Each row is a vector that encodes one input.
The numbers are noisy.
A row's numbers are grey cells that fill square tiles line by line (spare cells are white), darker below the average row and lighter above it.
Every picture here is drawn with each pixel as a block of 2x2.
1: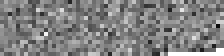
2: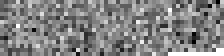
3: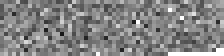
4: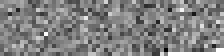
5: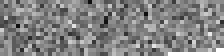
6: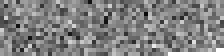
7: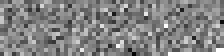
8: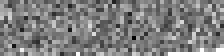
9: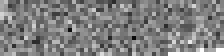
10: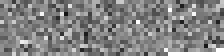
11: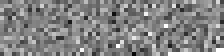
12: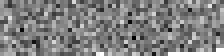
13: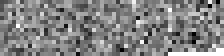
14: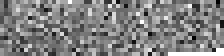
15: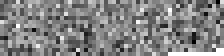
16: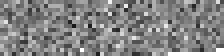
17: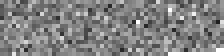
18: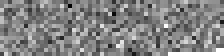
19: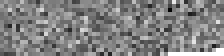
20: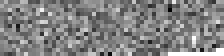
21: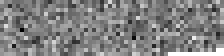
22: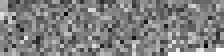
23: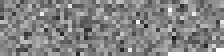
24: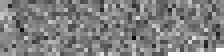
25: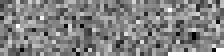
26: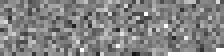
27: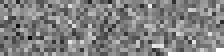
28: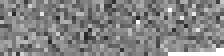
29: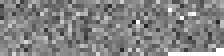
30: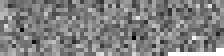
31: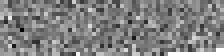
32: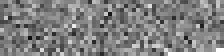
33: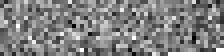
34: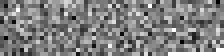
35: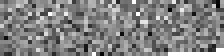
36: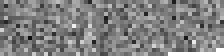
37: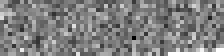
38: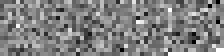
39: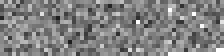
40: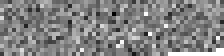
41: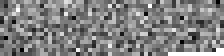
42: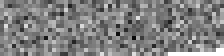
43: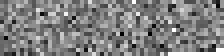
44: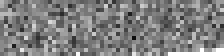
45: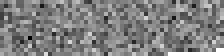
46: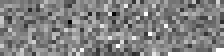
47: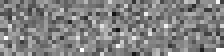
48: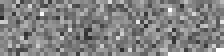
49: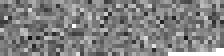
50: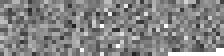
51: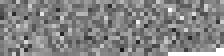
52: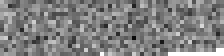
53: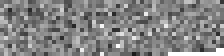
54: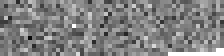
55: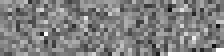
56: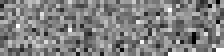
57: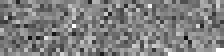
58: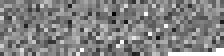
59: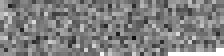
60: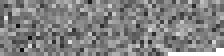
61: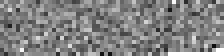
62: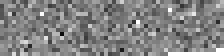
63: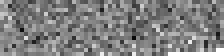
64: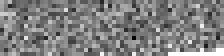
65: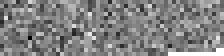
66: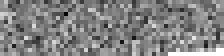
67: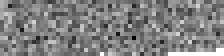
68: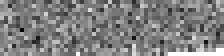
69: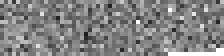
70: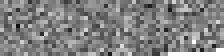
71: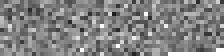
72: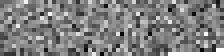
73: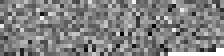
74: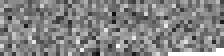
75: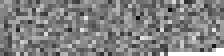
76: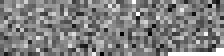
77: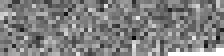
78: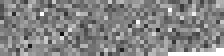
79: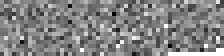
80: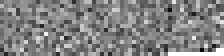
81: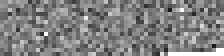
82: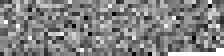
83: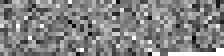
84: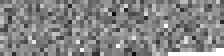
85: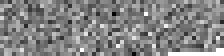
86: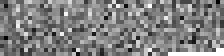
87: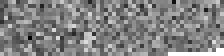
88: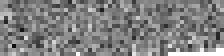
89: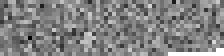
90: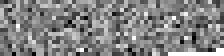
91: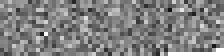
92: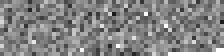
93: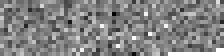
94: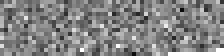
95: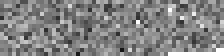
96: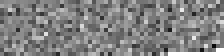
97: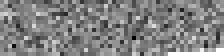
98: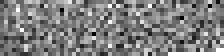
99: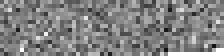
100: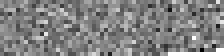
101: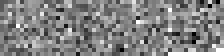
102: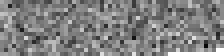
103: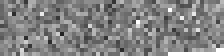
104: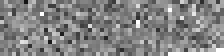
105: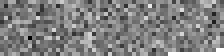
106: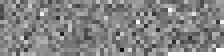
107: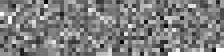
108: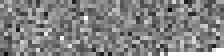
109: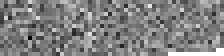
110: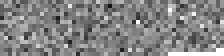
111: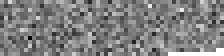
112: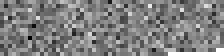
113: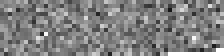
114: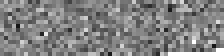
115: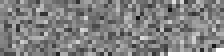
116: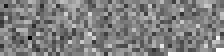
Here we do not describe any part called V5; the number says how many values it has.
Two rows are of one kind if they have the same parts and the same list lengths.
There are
2 kinds of row.
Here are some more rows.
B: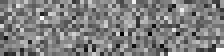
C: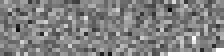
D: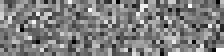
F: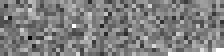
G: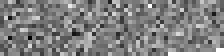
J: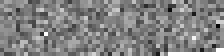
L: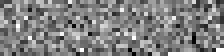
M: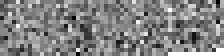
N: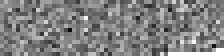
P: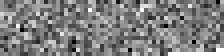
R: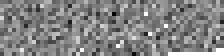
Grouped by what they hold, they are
B, D, L, M, P
C, F, G, J, N, R

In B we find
a node of a 7-node tree and a value of V5.
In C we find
four true/false values and a value of V5.
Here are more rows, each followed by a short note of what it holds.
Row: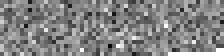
four true/false values and a value of V5
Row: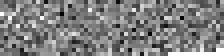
a node of a 7-node tree and a value of V5
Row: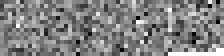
a node of a 7-node tree and a value of V5
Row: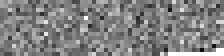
four true/false values and a value of V5
